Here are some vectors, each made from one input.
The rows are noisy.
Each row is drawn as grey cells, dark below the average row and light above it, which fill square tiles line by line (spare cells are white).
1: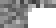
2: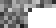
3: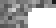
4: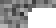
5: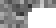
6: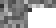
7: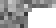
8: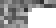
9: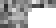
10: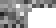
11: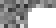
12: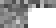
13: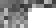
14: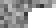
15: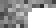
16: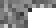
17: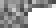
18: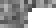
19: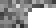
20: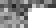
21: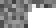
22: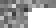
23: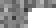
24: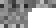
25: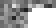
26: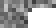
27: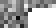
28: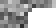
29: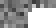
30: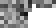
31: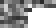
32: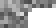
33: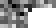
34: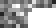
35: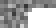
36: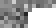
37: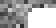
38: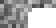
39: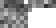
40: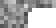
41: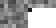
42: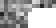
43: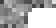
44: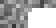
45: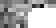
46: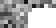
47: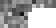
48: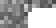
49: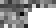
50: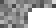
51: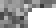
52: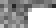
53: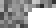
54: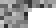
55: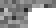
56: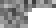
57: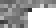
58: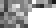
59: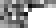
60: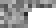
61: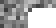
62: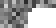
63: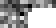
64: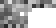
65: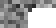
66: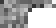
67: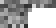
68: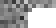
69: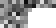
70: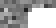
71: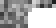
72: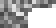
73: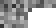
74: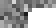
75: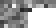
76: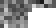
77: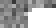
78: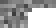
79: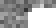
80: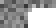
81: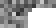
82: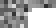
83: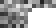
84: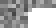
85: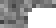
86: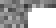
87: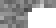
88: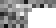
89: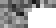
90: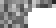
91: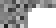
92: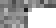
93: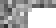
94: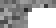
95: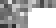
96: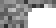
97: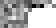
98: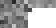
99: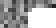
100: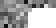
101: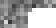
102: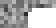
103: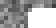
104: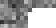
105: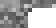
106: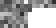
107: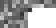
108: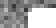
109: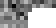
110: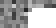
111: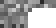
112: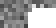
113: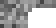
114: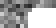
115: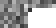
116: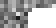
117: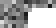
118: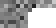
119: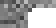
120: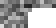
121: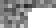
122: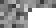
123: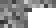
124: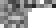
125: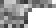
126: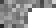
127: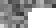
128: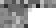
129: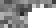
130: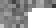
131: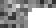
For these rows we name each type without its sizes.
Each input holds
either a point on a circle, or a node of a tree.
